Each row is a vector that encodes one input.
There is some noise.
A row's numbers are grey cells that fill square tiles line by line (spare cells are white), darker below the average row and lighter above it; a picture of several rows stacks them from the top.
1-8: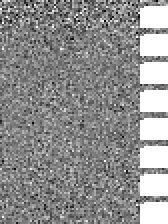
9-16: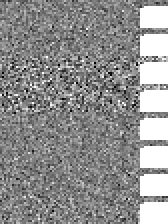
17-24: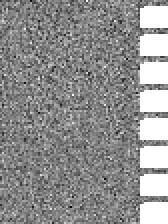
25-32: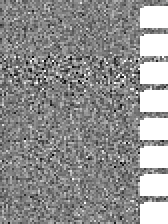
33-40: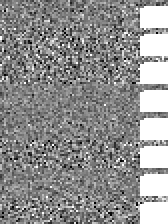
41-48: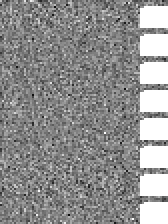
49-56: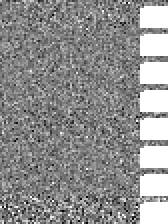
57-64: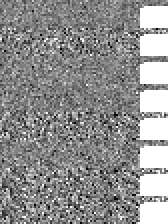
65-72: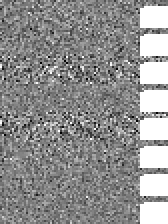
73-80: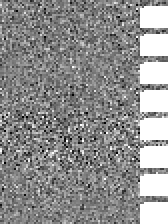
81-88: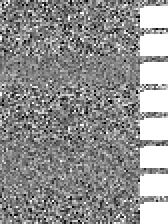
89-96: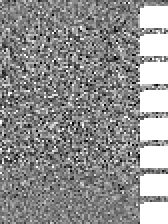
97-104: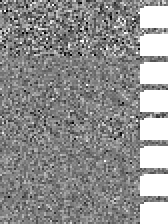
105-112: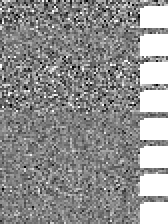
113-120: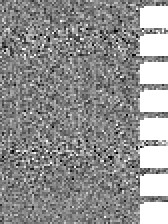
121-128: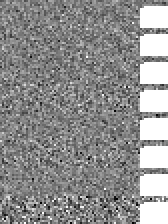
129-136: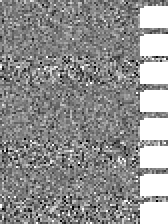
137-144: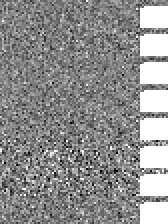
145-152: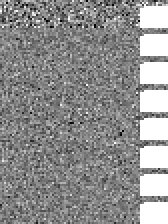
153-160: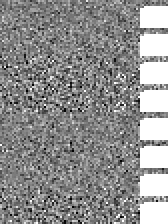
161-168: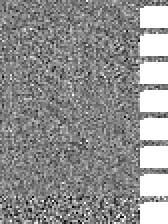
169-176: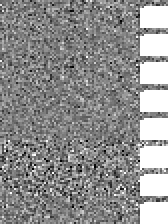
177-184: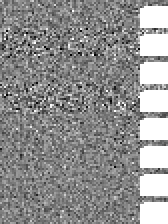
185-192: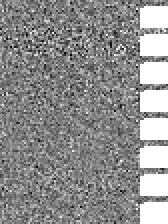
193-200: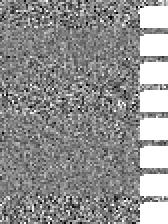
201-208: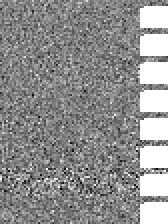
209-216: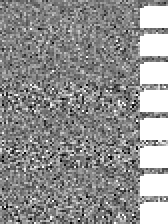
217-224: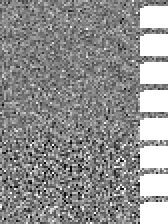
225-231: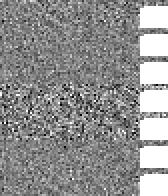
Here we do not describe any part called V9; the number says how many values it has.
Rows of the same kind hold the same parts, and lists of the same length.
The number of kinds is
2.
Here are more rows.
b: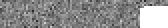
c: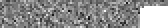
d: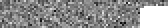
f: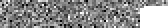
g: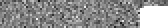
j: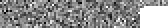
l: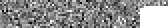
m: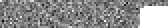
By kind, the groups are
b, c, d, g, m
f, j, l

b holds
a point on a 6-point circle, a point on a 6-point line, a true/false value and a value of V9.
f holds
one of 6 labels and a point on a 6-point line.
